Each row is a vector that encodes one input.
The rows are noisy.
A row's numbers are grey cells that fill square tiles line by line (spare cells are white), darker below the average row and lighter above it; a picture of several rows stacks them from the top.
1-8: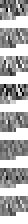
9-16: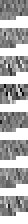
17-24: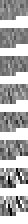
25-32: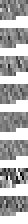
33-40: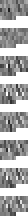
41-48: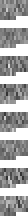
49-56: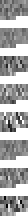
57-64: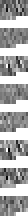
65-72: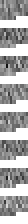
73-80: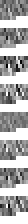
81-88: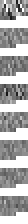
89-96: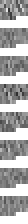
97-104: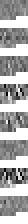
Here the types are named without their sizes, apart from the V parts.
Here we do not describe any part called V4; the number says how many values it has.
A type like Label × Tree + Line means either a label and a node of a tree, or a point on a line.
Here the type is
Bool × (Line + V4).
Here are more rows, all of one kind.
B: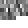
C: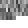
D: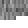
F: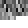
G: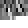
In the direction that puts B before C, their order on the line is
G, B, F, C, D.
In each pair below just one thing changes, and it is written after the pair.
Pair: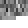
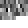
the true/false value
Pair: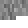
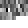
the true/false value
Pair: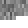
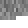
the value of V4
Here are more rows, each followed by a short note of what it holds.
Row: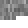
a point on a line and a true/false value
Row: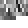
a point on a line and a true/false value
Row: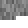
a point on a line and a true/false value
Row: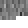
a point on a line and a true/false value
